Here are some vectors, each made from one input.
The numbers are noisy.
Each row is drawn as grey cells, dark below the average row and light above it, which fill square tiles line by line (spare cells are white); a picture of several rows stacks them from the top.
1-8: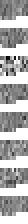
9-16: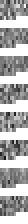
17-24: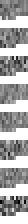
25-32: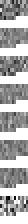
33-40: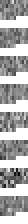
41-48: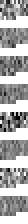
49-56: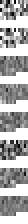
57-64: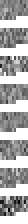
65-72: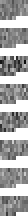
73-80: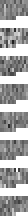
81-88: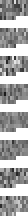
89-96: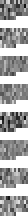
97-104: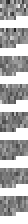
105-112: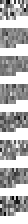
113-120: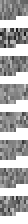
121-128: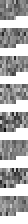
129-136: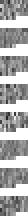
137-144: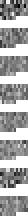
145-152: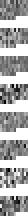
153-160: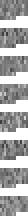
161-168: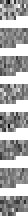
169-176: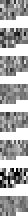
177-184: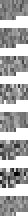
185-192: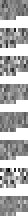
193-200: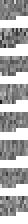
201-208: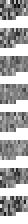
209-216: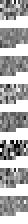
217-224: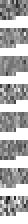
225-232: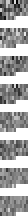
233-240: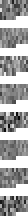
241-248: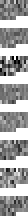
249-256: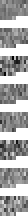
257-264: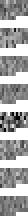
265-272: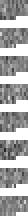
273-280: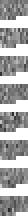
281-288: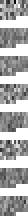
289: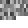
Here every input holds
a point on a 19-point line, together with either a point on a 7-point line, or four true/false values.
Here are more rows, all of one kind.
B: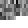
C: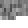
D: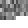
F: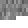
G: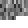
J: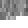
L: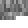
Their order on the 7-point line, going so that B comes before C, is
J, B, C, D, L, G, F.
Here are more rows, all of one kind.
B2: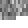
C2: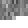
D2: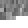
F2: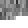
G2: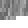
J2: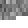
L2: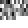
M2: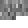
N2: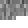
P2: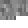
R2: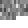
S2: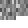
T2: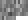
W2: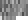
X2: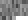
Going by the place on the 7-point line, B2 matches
G2, T2, W2 and X2.
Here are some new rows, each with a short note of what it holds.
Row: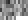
a point on a 7-point line and a point on a 19-point line
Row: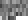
a point on a 19-point line and four true/false values
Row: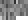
a point on a 19-point line and four true/false values
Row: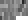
a point on a 7-point line and a point on a 19-point line
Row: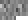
a point on a 19-point line and four true/false values
